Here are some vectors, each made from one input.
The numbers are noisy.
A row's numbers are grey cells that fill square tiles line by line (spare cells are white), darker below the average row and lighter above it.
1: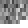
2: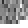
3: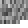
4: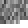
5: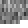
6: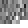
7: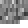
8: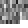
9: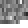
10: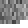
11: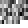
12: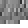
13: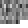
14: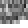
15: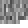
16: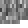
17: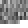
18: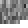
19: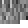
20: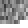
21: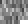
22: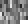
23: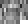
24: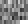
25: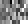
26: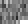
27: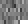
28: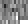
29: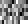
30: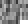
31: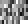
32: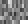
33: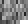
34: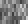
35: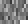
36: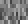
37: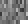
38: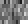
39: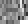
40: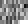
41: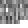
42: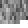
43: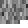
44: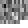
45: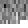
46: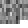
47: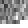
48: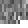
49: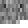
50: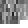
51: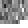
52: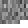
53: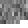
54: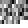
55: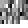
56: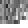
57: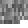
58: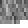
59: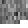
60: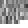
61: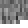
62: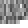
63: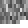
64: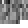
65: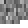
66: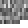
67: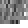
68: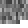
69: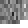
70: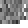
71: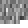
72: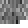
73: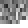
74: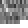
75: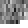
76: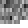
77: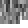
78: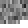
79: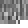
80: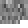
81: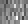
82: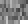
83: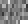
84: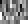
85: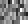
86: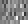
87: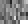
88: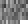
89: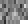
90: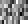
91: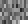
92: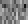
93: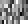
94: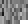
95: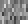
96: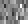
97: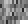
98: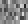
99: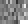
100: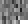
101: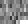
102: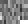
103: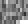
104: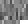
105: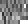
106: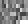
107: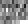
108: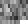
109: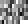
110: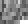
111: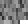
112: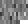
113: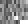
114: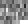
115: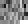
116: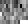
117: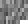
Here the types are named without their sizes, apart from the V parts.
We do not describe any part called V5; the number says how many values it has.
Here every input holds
a list of items, each a label and a value of V5.
